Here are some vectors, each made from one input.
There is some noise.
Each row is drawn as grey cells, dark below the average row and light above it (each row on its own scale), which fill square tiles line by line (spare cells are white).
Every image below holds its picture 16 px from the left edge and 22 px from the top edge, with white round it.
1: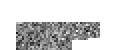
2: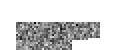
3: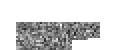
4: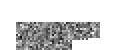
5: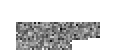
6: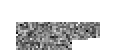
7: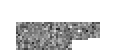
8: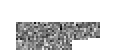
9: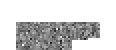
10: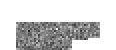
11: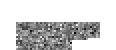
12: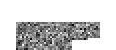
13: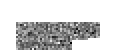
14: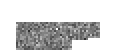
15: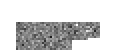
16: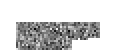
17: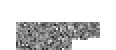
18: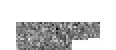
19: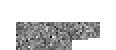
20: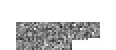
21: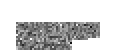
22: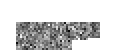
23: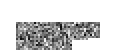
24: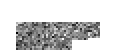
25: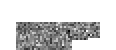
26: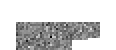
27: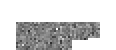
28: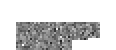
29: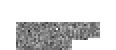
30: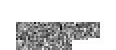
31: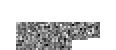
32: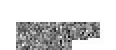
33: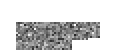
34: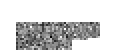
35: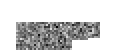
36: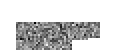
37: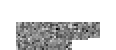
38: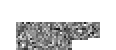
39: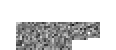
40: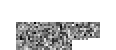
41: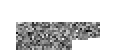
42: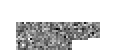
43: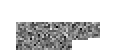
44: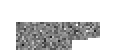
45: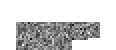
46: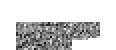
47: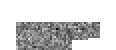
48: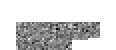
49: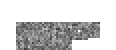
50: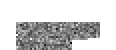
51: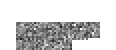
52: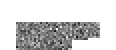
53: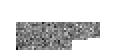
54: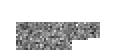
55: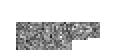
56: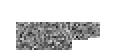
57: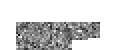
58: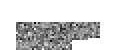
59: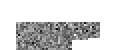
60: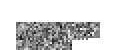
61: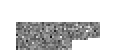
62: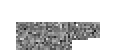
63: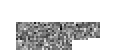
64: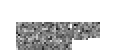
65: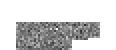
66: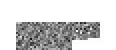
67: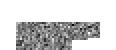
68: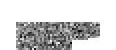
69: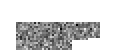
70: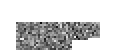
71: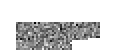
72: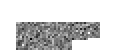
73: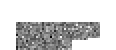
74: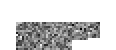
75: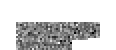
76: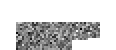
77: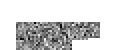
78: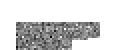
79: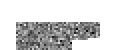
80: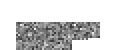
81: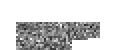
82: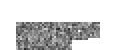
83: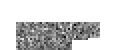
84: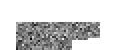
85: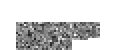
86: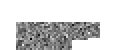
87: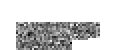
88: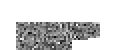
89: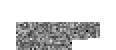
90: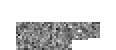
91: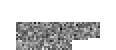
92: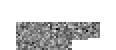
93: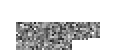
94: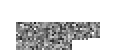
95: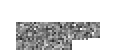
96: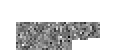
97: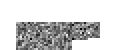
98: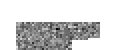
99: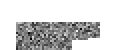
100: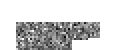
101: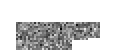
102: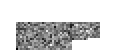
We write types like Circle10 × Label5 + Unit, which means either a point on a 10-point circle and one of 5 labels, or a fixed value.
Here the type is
(Bool × Bool × Bool + Unit) × Label4 + Line5.
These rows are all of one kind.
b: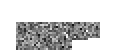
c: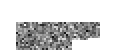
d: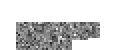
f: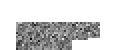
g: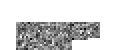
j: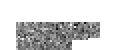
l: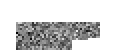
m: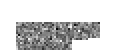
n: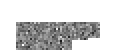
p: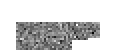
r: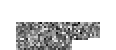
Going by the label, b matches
f, g and l.
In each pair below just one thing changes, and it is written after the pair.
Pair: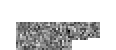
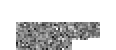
one of the three true/false values
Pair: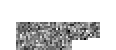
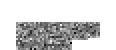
the label
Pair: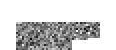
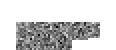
one of the three true/false values
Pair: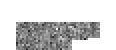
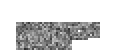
the label
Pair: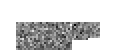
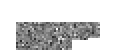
the label
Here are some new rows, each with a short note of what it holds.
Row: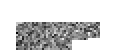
one of 4 labels and three true/false values
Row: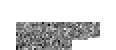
one of 4 labels
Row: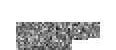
one of 4 labels and three true/false values
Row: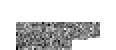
one of 4 labels
